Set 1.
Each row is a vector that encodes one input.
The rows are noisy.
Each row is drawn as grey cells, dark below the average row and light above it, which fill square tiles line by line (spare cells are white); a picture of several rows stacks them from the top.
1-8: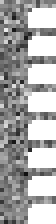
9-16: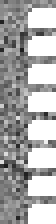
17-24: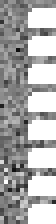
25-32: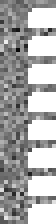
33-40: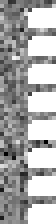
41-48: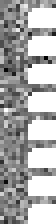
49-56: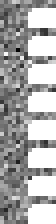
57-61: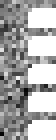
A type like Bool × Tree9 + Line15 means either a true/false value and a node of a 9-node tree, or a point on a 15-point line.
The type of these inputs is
Line4 + Line9.
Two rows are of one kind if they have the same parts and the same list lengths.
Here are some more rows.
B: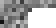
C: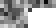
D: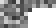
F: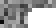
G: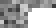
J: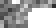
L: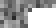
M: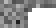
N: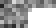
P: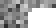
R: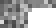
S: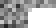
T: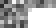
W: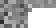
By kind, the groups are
B, C, D, F, L, M, W
G, J, N, P, R, S, T

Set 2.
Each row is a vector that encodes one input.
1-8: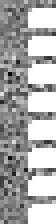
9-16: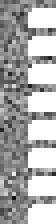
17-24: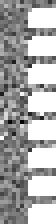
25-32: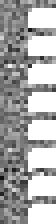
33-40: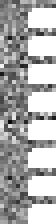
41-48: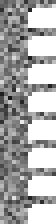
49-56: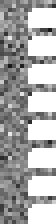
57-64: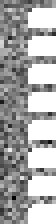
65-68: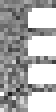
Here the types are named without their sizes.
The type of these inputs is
List(Line).
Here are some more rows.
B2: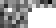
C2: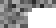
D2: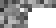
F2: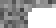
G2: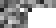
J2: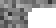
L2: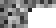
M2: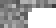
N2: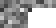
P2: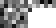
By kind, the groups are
B2, P2
C2, F2, J2, L2
D2, G2, M2, N2

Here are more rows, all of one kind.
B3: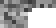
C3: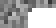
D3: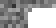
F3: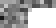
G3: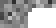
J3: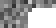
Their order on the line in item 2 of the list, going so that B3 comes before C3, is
B3, D3, J3, G3, C3, F3.
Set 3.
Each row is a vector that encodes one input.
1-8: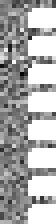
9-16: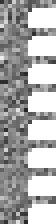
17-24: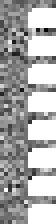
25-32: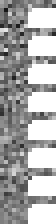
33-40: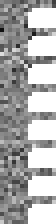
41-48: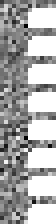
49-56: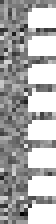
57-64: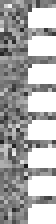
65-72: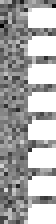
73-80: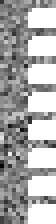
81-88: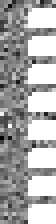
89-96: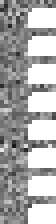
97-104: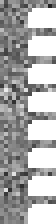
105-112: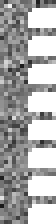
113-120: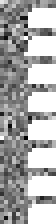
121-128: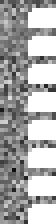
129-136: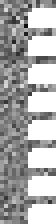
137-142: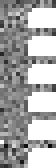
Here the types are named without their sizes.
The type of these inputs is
Circle + Tree + Unit.
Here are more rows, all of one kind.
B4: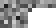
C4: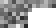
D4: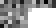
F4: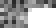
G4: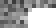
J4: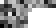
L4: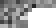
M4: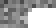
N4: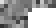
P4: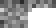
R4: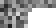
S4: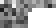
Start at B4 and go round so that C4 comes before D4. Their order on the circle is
B4, C4, P4, F4, G4, M4, D4, R4, L4, S4, J4, N4.
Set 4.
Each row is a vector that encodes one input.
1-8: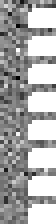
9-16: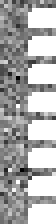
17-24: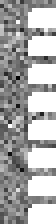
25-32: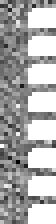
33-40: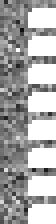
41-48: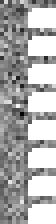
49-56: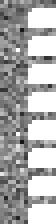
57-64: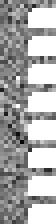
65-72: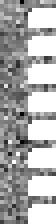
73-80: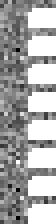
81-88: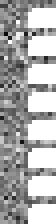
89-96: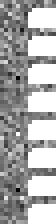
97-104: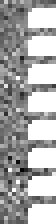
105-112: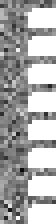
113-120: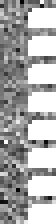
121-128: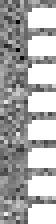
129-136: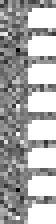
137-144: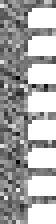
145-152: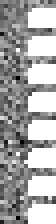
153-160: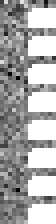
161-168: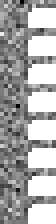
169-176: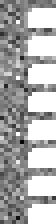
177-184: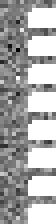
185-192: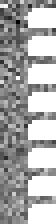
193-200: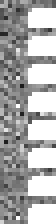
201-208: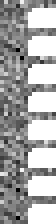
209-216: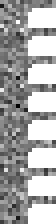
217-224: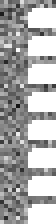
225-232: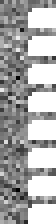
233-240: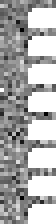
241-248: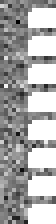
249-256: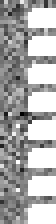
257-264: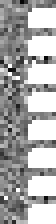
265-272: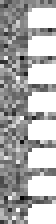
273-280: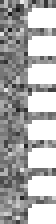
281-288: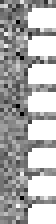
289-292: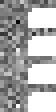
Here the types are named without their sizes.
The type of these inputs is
List(Line).
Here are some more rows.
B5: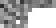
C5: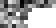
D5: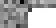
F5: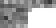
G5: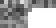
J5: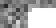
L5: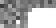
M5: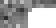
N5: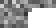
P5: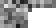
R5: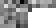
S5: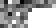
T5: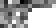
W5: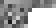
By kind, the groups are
B5, F5, G5, J5, L5, M5
C5, S5, T5
D5, N5, P5, R5, W5

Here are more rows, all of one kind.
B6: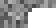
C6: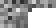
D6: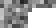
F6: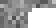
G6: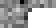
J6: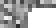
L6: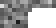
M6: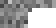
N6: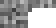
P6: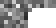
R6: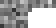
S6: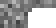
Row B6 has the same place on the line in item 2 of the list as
N6 and S6.
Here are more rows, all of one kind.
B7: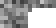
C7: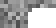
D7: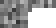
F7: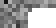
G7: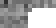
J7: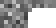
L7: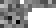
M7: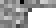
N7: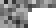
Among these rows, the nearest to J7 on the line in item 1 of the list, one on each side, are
C7 and L7.
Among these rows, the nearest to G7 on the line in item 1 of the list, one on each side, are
F7 and N7.
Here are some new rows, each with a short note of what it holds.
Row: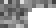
a list of one item
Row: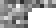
a list of two items
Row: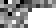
the empty list
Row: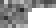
a list of one item
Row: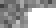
a list of one item
